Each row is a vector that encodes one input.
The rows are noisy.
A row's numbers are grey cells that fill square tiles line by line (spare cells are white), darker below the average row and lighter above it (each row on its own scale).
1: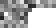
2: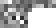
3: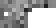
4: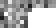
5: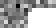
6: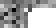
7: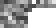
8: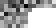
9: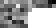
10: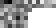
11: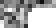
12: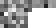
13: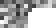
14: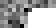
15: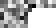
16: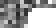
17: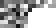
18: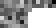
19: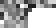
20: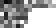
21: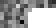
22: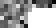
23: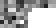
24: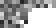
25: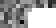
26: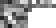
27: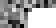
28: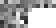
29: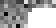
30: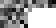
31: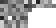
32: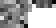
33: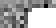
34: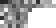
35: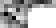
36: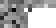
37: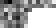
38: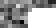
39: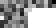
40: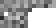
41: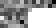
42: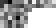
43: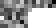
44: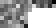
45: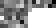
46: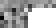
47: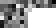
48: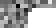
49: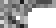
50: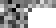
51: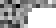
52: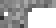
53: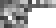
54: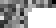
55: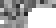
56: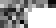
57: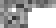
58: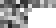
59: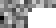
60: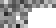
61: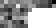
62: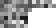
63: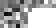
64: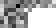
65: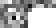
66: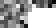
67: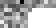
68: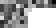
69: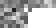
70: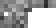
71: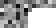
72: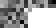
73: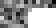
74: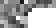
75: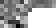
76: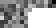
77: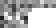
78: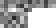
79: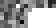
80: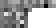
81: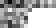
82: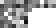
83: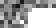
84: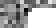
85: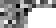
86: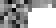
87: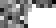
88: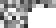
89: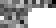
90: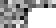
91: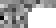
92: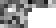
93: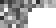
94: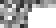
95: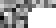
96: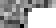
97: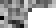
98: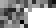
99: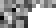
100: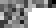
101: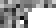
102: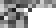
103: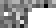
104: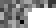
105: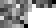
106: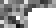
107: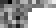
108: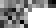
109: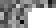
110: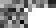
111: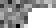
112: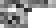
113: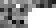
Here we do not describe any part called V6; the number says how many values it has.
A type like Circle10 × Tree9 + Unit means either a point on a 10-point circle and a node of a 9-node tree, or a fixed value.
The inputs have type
List2(Line5) × V6.
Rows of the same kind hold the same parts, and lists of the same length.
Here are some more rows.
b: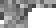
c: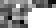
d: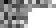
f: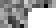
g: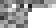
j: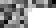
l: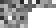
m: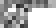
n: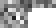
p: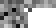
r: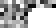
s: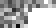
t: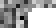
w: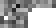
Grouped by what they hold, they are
b, l, n, r, t
c, j
d, f, g, m, p, s, w

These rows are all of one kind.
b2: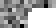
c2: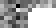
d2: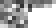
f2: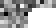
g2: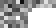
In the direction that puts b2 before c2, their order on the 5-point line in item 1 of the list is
b2, c2, d2, g2, f2.
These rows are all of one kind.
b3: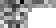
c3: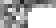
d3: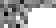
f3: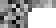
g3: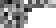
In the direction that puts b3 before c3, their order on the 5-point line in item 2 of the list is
f3, d3, g3, b3, c3.
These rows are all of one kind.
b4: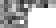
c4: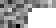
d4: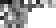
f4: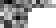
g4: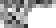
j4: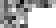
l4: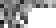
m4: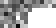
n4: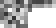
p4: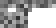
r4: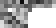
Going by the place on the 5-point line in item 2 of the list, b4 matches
c4, m4 and p4.
